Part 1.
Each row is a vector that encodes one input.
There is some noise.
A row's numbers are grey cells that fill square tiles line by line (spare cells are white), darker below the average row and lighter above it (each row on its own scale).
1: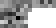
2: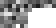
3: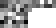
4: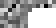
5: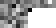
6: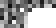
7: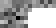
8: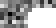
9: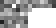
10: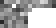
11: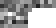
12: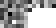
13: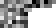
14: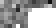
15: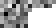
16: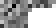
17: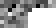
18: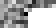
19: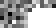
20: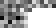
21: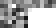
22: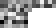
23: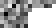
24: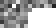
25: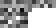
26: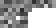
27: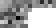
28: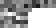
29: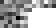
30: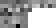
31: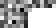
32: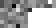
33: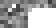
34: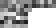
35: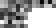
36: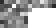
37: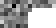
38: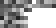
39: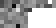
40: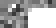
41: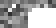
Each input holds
three true/false values.
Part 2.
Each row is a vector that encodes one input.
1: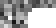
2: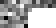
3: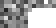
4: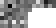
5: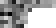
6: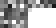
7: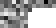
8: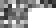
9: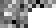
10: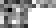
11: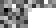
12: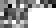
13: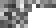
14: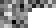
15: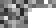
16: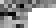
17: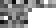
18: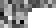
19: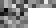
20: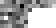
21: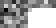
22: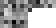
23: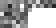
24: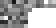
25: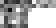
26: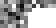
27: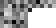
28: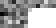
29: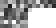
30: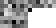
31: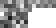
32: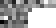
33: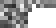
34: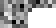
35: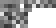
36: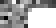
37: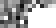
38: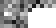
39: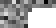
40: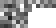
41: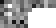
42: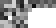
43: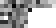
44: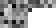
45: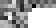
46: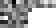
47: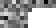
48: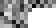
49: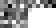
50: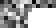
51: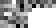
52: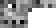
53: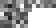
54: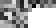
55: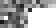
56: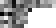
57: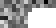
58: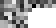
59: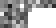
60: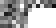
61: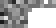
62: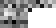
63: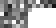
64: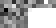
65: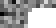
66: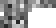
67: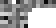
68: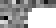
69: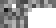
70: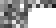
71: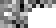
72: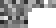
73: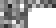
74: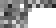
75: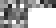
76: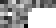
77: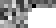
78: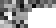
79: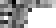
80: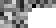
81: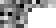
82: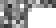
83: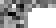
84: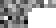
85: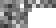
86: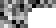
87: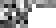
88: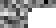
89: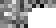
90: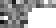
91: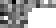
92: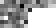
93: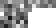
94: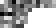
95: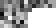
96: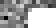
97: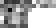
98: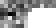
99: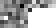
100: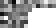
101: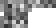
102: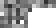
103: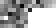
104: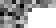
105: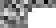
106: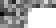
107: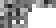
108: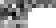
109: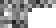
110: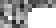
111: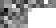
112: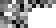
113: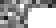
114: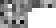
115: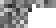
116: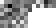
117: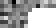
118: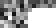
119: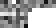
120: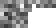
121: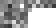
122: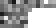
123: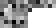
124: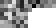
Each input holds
either a fixed value, or three true/false values.
